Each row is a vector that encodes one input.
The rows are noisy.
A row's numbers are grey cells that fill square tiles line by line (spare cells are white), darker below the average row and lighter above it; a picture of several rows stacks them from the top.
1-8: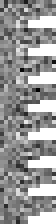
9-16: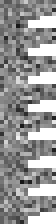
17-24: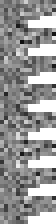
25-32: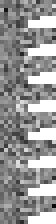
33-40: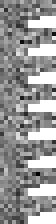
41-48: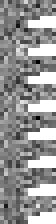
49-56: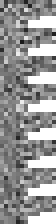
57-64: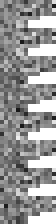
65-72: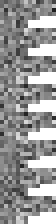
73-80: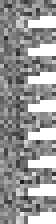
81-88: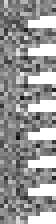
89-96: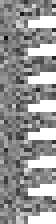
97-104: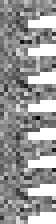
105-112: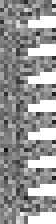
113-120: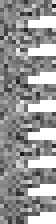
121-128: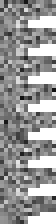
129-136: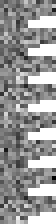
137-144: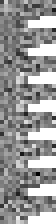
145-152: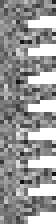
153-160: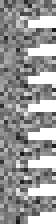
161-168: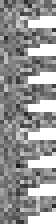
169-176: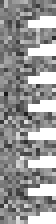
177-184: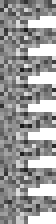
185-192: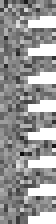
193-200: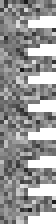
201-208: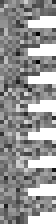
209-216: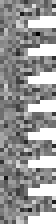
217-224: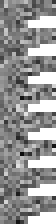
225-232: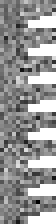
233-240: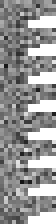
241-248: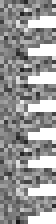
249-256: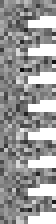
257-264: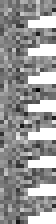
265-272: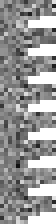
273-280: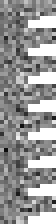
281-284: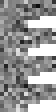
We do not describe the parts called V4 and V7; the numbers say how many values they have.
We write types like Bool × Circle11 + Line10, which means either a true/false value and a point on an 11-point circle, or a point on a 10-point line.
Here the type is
Bool × (Circle6 + V4) + Tree10 × V7.
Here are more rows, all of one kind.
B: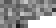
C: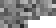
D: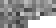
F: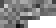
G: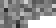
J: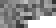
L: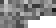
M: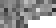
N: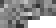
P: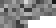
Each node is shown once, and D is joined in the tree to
L.
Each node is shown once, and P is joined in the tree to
G and J.
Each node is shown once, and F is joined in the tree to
N.
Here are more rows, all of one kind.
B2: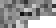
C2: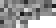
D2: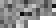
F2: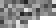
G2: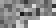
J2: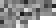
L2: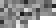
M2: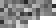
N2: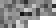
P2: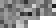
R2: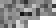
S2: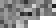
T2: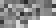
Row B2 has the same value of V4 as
F2, N2 and R2.
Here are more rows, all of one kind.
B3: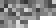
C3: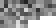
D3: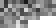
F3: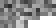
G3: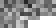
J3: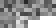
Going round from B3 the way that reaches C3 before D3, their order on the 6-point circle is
B3, F3, C3, D3, G3, J3.
